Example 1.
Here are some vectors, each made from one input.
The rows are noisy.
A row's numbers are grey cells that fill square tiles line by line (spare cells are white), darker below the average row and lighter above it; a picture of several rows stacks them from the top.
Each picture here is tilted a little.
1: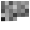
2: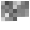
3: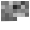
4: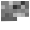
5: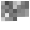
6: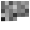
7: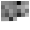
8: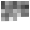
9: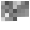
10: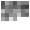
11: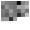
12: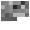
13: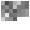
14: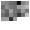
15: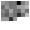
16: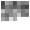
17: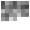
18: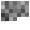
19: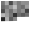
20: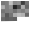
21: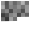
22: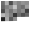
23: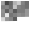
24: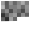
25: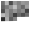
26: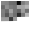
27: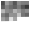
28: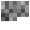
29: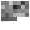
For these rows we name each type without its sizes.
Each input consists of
a label.
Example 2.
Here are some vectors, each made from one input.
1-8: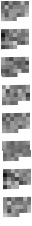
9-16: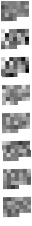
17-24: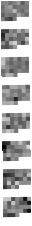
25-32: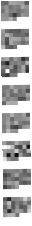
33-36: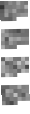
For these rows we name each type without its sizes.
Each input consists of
a label.
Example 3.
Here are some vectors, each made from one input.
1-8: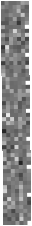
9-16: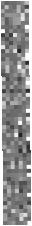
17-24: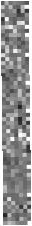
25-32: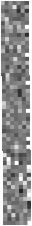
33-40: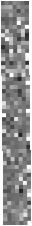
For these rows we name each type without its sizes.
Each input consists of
a label.
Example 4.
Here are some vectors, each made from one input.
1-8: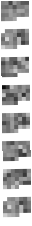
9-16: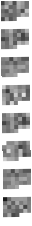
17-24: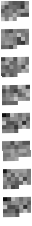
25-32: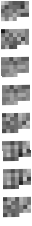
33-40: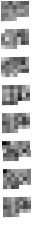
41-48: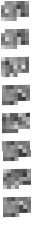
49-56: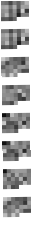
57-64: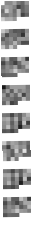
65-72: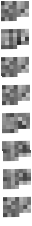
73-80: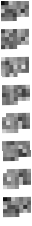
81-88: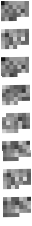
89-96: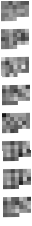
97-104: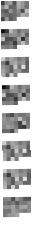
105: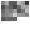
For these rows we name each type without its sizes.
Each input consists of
a node of a tree.
